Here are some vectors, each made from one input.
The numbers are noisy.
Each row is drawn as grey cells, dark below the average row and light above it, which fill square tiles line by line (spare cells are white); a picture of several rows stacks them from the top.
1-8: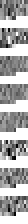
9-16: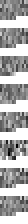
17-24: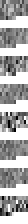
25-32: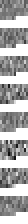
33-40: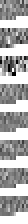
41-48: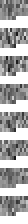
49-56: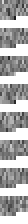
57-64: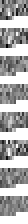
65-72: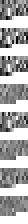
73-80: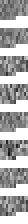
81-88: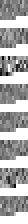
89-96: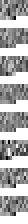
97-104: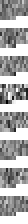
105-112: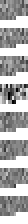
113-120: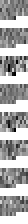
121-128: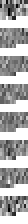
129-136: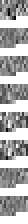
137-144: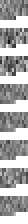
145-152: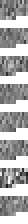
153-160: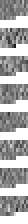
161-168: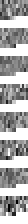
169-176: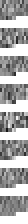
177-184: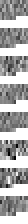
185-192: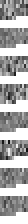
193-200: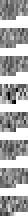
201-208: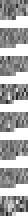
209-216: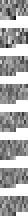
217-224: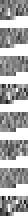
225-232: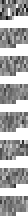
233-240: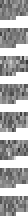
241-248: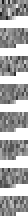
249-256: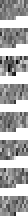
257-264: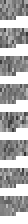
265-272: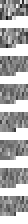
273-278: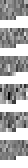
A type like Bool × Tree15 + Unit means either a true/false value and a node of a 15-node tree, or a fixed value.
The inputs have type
(Bool × Bool × Bool + Unit) × Line7 + Line16.
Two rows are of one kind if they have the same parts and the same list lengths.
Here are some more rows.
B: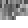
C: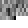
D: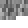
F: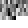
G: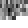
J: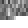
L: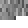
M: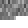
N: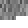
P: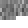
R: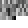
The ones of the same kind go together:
B, D, G, P
C, F, L, R
J, M, N

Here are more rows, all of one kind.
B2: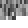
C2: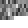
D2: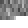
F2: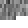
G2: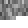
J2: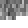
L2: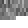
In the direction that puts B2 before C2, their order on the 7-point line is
F2, L2, D2, B2, C2, G2, J2.
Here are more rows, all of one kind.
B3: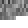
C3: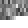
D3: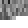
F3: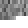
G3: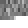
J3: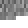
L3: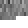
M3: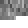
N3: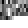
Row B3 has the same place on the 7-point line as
J3 and N3.
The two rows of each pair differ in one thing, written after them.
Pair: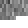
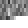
one of the three true/false values
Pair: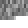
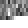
the place on the 7-point line
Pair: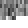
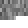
one of the three true/false values
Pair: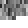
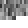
one of the three true/false values
